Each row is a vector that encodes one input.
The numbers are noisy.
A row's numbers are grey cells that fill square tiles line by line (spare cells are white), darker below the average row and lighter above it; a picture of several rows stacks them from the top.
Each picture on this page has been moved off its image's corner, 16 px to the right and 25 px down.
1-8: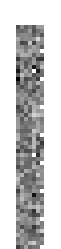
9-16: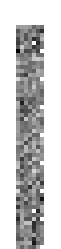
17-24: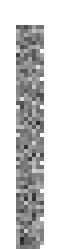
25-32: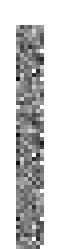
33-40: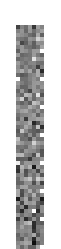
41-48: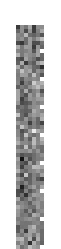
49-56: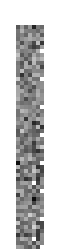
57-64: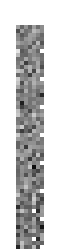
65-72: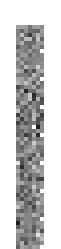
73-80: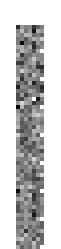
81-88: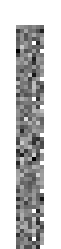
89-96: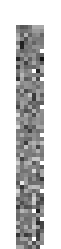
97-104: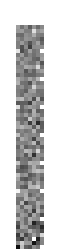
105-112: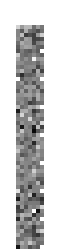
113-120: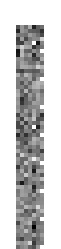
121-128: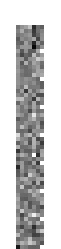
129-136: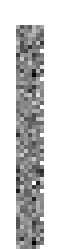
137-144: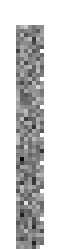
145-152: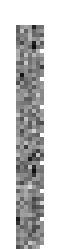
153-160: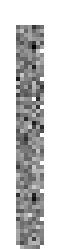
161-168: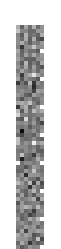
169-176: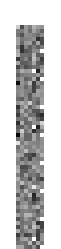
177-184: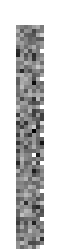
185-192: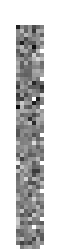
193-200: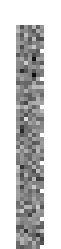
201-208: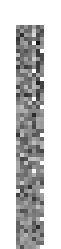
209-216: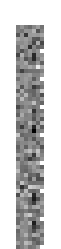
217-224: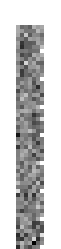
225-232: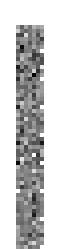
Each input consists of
a node of a 10-node tree, together with a list of up to two points on a 13-point line.
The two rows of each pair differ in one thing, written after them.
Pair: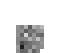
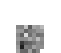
the place on the 13-point line in item 2 of the list
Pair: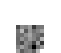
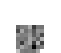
the place on the 13-point line in item 2 of the list
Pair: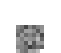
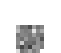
the node of the tree
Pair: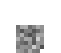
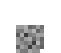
the place on the 13-point line in item 1 of the list
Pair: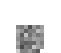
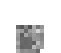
the place on the 13-point line in item 1 of the list
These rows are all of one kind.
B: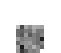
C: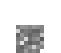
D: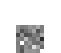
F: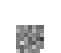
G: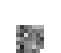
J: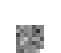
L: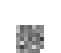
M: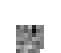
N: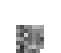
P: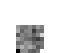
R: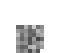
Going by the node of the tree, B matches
G and N.
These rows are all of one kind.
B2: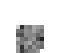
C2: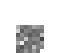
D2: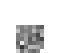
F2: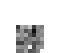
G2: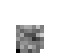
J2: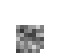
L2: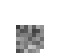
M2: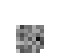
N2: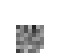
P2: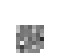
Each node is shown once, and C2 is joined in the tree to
J2, L2 and P2.
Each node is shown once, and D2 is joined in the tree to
P2.
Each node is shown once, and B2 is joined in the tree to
M2.
